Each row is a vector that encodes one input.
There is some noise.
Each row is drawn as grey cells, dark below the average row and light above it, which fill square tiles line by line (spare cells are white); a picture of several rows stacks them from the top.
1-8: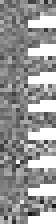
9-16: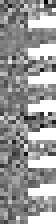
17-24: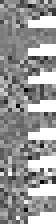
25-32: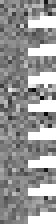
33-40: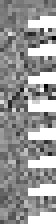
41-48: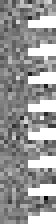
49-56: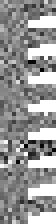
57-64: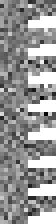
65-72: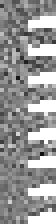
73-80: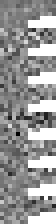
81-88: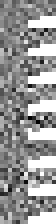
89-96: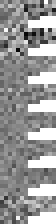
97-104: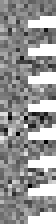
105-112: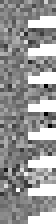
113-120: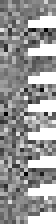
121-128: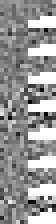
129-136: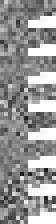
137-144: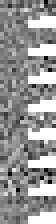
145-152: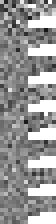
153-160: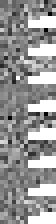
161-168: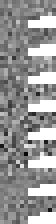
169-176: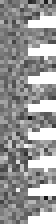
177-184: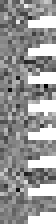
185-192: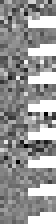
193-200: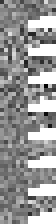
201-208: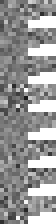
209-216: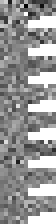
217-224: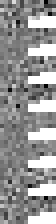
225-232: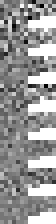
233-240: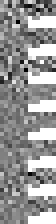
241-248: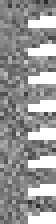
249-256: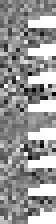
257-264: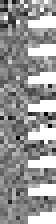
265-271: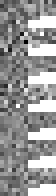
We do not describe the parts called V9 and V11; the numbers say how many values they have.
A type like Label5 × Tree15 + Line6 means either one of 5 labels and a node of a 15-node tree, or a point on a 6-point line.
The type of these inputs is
(Label6 + Line4 × (Line8 + V9)) × V11.
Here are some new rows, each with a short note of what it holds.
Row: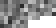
a point on a 4-point line, a value of V9 and a value of V11
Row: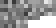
a point on a 4-point line, a value of V9 and a value of V11
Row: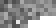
a point on a 4-point line, a value of V9 and a value of V11
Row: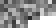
a point on a 4-point line, a point on an 8-point line and a value of V11
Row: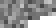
a point on a 4-point line, a point on an 8-point line and a value of V11
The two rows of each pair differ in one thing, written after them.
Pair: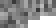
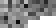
the place on the 4-point line
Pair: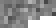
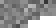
the value of V9
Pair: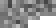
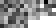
the place on the 4-point line
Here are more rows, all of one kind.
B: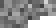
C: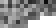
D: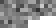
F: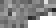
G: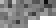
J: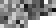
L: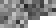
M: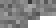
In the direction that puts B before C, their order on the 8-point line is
B, M, D, J, G, L, C, F.
